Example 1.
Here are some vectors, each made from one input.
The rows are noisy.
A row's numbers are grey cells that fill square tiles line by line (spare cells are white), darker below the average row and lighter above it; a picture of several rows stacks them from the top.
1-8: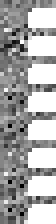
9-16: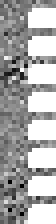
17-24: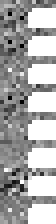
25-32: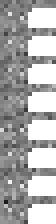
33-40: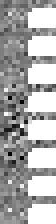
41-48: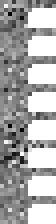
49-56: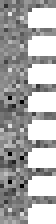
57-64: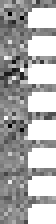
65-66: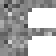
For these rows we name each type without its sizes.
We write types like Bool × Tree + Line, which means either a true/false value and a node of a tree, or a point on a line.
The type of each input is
List(Line).
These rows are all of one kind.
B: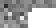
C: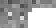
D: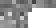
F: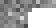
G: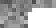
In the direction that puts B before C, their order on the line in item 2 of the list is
B, D, C, F, G.
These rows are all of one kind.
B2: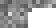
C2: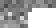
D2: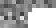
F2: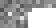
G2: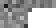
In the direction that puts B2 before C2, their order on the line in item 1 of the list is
G2, B2, F2, C2, D2.
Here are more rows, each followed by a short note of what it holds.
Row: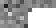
a list of two items
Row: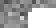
a list of two items
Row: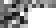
the empty list
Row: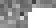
a list of two items
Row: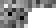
a list of one item
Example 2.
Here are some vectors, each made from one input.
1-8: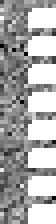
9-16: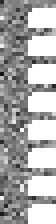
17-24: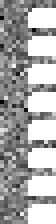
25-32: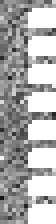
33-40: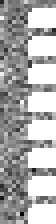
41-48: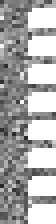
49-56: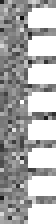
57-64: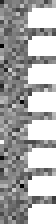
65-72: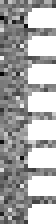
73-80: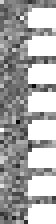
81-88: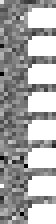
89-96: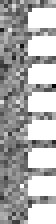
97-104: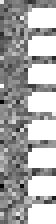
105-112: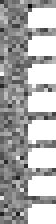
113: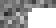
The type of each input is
Line7 × Tree10.
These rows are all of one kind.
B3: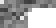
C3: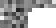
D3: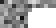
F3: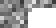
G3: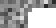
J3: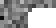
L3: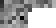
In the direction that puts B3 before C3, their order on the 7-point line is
J3, B3, G3, F3, L3, D3, C3.
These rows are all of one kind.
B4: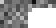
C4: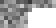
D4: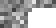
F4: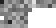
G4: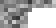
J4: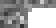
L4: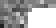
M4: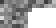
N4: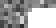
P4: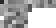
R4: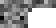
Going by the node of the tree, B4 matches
J4, L4, M4 and N4.
